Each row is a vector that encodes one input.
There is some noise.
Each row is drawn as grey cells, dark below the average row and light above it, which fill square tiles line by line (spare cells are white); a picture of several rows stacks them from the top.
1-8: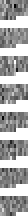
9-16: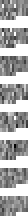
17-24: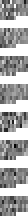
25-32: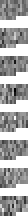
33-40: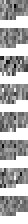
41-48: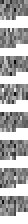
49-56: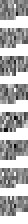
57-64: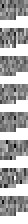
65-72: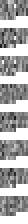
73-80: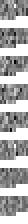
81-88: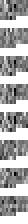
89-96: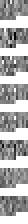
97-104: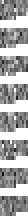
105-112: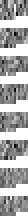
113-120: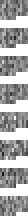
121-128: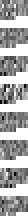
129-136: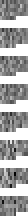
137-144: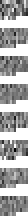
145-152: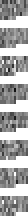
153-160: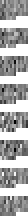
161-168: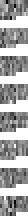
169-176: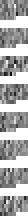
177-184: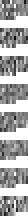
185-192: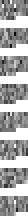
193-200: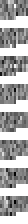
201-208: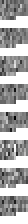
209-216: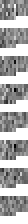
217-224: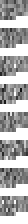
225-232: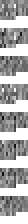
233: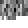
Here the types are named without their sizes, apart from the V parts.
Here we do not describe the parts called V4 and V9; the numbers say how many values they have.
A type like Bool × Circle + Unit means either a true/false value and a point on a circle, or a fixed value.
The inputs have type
Bool × (Line + V9) + V4.
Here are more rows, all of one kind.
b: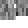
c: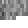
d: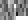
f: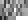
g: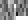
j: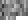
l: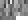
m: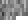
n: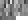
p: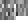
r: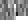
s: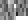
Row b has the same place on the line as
j and r.
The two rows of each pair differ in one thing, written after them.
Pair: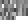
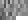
the true/false value
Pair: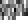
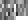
the true/false value
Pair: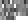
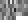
the true/false value
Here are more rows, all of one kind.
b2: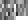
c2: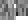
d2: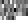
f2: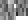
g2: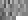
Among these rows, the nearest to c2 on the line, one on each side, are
b2 and f2.
